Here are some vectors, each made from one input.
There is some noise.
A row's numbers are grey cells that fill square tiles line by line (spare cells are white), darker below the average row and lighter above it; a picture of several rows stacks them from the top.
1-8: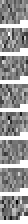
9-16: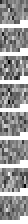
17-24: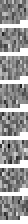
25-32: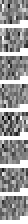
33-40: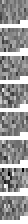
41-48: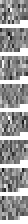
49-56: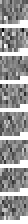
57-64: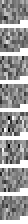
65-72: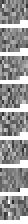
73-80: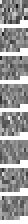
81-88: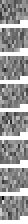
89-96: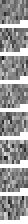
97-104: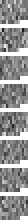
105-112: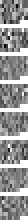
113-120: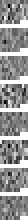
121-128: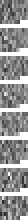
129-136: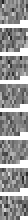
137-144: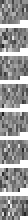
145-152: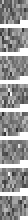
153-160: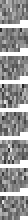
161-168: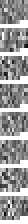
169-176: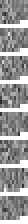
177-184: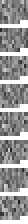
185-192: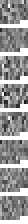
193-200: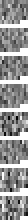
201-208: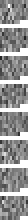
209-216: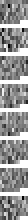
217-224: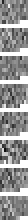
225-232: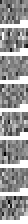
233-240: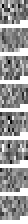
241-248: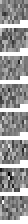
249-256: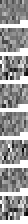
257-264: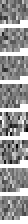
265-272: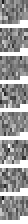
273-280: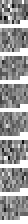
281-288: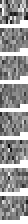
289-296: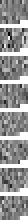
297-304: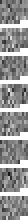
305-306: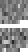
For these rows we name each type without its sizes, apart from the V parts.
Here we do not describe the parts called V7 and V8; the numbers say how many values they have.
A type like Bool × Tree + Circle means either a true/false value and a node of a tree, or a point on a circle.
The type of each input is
Bool × (Line + List(V8) × (Tree + V7)).
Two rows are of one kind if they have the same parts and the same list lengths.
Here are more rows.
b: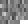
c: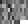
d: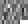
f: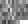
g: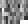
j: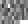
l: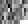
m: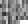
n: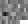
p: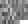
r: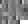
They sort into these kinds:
b
c, r
d, n
f, p
g
j
l, m

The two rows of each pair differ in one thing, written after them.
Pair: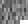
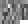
the true/false value
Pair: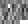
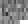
the value of V8 in item 1 of the list
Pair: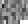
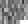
the true/false value
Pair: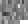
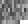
the true/false value
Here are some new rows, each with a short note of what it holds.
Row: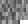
a node of a tree and a true/false value, together with a list of two items
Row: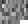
a node of a tree and a true/false value, together with the empty list
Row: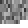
a true/false value and a value of V7, together with a list of one item
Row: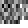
a point on a line and a true/false value
